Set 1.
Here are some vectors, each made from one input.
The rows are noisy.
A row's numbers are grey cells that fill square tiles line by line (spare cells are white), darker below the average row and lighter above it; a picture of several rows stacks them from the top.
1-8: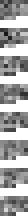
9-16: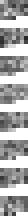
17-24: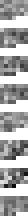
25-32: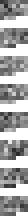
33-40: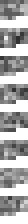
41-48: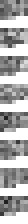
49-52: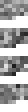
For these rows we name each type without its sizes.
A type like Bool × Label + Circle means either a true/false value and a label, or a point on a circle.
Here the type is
Line.
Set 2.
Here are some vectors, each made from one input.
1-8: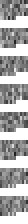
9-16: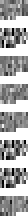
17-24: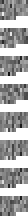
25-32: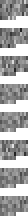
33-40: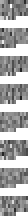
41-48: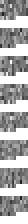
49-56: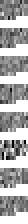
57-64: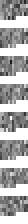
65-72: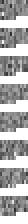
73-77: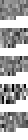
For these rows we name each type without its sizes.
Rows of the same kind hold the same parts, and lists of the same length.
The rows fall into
2 kinds.
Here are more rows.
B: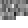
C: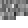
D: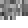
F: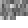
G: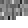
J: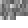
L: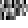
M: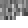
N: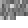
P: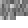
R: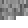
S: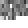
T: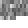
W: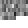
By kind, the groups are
B, C, D, F, G, J, M, N, P, R, S, T, W
L

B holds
four true/false values.
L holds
a fixed value.
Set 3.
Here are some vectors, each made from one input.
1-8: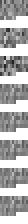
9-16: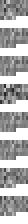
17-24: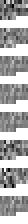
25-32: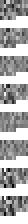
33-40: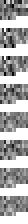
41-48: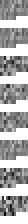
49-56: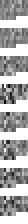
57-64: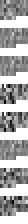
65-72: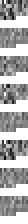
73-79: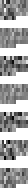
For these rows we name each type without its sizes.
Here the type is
Line.
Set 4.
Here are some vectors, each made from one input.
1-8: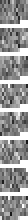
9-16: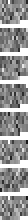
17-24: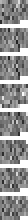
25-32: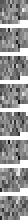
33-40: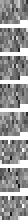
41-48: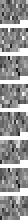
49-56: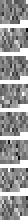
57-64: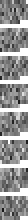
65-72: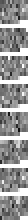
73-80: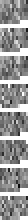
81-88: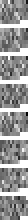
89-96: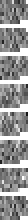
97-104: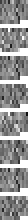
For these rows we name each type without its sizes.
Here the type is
Circle.
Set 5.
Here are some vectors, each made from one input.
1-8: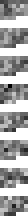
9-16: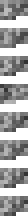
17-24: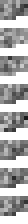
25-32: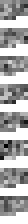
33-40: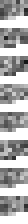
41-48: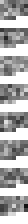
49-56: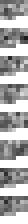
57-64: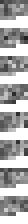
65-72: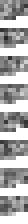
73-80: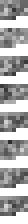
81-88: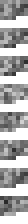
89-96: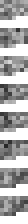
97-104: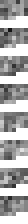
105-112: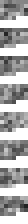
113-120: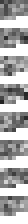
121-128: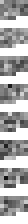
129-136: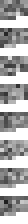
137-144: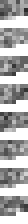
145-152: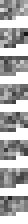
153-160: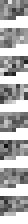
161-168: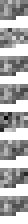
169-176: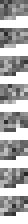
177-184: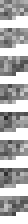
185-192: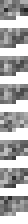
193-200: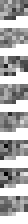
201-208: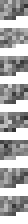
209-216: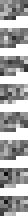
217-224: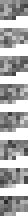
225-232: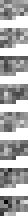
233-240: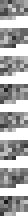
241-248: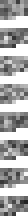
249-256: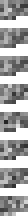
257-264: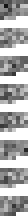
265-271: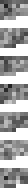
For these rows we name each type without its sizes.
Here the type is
Line.
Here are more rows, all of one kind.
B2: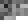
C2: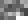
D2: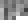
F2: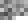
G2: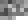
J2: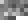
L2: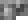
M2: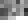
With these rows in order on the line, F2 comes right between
D2 and G2.
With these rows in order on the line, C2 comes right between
D2 and J2.
